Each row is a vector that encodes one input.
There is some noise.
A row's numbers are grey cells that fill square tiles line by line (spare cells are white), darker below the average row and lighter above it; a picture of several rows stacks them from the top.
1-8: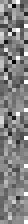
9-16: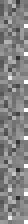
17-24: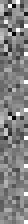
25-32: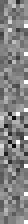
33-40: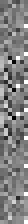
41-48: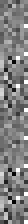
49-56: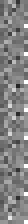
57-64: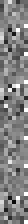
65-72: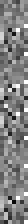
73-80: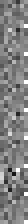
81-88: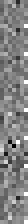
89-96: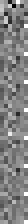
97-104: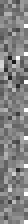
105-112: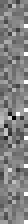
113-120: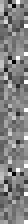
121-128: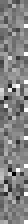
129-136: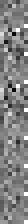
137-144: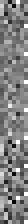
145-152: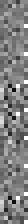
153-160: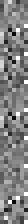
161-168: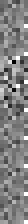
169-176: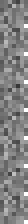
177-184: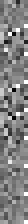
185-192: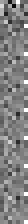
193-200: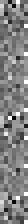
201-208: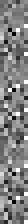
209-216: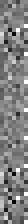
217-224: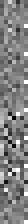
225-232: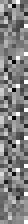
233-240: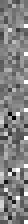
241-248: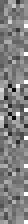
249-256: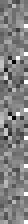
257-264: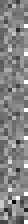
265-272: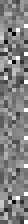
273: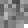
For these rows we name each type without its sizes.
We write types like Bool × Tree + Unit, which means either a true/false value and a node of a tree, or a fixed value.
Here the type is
Bool × Tree.
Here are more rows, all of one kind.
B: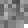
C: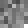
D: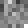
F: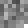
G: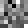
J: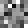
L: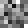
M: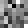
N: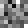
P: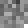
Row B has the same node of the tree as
F and M.
